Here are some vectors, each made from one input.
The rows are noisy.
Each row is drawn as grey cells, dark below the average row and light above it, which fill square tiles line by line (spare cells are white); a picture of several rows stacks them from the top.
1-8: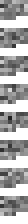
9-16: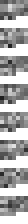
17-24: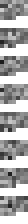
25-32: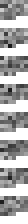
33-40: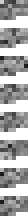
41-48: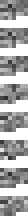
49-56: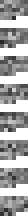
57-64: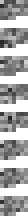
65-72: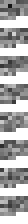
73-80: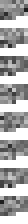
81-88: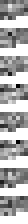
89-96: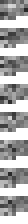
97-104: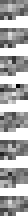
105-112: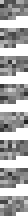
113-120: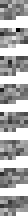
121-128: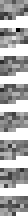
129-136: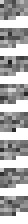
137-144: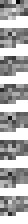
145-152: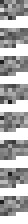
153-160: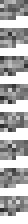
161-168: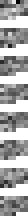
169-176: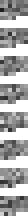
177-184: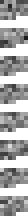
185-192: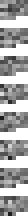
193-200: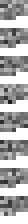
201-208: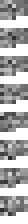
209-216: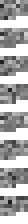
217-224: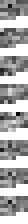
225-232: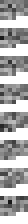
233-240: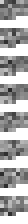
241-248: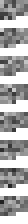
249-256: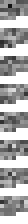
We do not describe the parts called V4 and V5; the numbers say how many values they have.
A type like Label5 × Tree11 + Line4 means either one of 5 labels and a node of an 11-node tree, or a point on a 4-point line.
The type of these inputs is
(Line6 + V5) × V4 + List2(Line9).
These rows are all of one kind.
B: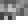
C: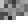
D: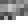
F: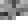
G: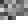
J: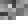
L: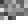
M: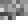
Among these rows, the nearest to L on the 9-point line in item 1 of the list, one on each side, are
G and M.
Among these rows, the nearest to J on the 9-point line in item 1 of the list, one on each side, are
C and F.
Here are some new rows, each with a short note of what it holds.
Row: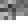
a point on a 6-point line and a value of V4
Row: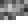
a list of two items
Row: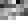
the empty list
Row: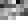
the empty list
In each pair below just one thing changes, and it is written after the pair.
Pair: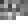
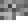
the value of V4
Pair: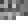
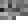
the value of V4
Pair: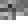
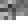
the place on the 6-point line
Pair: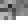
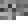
the place on the 6-point line
